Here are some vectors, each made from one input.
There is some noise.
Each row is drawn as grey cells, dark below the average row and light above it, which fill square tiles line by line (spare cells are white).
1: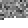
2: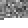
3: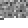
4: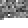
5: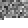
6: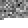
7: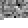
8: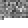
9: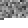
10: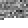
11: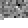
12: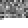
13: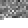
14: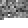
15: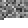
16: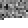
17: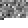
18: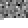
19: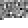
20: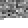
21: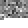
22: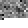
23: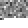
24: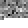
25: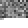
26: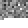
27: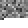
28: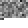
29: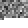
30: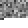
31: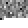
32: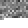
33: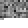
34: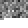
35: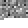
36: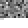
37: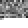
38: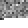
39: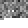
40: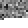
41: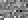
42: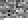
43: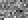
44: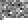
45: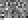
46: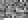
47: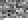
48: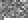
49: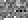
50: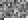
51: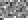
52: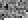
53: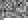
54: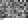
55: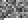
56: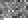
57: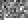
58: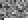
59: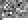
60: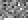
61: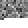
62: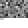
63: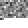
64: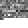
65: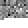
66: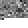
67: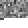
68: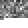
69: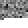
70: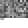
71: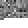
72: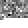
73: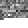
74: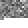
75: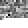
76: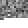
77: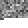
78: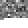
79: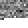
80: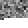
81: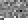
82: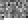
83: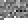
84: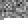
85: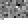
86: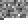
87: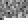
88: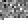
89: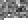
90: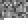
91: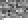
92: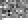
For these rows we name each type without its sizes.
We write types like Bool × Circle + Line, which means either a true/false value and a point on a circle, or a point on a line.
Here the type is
(Label + Line) × Tree.
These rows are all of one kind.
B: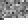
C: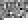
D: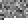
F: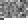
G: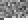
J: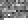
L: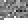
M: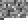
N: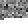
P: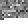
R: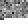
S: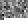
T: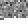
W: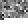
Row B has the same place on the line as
J, P, R and W.
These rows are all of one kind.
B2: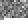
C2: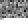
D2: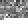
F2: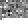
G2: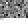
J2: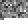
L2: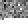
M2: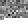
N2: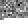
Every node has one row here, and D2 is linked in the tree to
B2 and N2.
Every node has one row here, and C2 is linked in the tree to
B2 and G2.
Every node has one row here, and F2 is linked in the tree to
N2.
